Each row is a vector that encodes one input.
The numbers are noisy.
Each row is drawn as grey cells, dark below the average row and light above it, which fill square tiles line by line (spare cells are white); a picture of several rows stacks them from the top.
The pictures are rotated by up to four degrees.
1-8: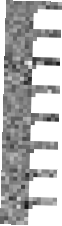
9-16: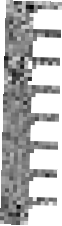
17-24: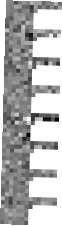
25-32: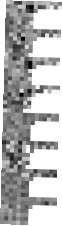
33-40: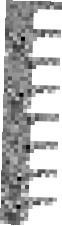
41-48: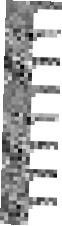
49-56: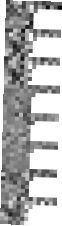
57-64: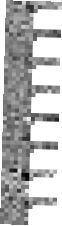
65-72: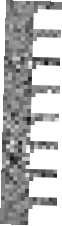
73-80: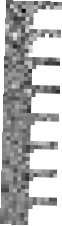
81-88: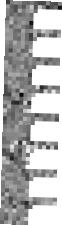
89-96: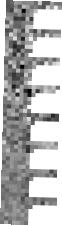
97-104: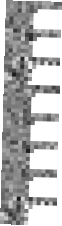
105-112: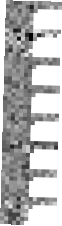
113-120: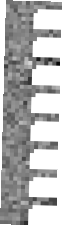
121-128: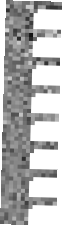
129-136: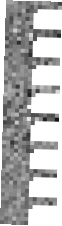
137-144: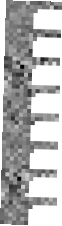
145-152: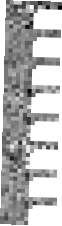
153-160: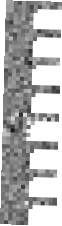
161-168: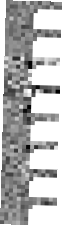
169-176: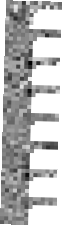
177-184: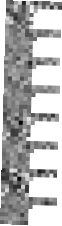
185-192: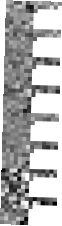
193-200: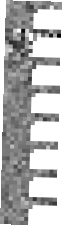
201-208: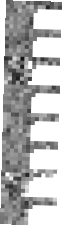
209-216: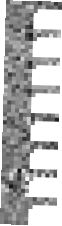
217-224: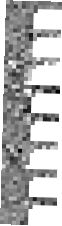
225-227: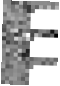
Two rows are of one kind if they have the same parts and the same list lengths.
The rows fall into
2 kinds.
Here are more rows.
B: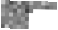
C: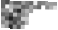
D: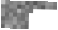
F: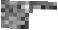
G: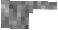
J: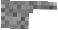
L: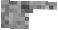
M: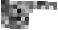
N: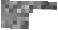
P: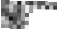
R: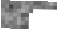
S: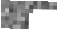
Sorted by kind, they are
B, D, F, G, J, L, N, R, S
C, M, P

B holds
two labels (each one of 10).
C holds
a point on a 4-point line.
